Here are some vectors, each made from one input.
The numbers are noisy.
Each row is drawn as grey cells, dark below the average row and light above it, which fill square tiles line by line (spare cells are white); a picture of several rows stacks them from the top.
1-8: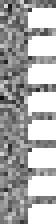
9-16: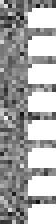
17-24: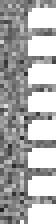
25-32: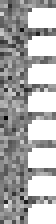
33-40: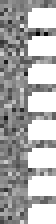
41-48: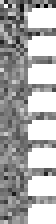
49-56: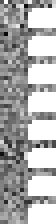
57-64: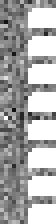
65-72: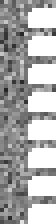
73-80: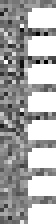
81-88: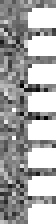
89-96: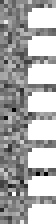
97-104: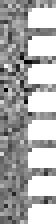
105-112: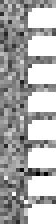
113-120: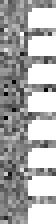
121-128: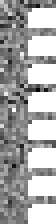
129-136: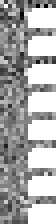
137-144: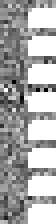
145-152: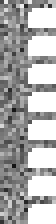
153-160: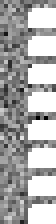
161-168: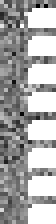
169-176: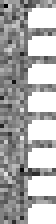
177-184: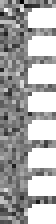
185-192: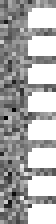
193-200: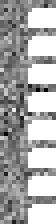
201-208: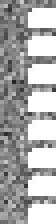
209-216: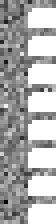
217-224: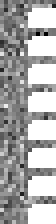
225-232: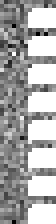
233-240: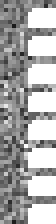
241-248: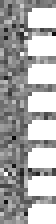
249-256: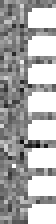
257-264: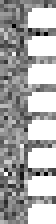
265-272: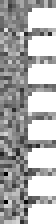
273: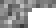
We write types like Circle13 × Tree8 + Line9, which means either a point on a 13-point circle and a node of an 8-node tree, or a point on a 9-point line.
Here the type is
Circle16 + Line10 + Line20.
